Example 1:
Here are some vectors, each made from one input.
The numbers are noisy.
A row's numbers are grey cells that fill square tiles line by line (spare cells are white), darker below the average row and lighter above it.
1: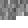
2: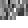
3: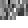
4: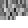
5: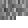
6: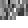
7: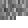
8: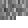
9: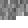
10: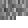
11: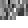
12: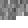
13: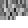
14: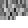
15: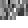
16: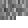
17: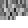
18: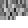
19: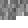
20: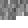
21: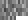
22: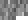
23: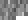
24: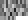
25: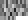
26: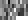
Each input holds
a point on a 4-point line.
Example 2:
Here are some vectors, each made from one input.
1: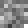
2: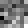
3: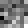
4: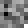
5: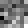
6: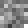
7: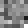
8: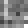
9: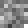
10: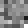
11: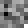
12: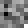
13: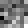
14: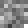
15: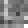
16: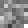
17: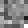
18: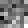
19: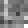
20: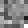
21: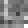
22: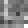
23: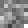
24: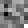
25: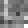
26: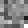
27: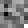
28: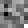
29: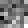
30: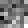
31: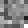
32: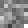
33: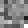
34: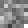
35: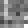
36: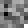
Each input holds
a point on a 5-point line.
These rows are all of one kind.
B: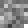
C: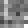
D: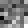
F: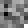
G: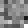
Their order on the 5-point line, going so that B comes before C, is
F, G, B, C, D.
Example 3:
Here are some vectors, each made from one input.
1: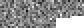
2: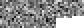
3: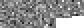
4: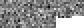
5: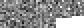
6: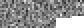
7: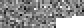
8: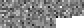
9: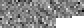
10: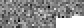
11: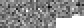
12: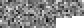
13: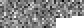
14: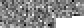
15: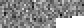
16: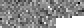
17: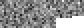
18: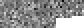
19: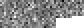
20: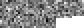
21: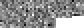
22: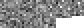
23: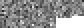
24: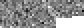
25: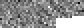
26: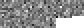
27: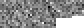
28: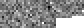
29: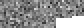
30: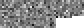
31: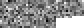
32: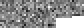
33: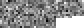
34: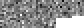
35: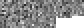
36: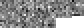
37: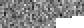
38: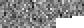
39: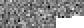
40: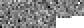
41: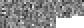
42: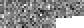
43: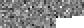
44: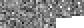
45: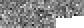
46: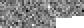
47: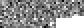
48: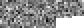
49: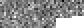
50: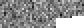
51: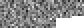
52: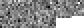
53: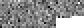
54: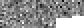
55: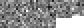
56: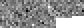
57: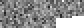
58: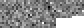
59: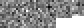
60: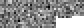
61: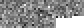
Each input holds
either a fixed value, or four true/false values.
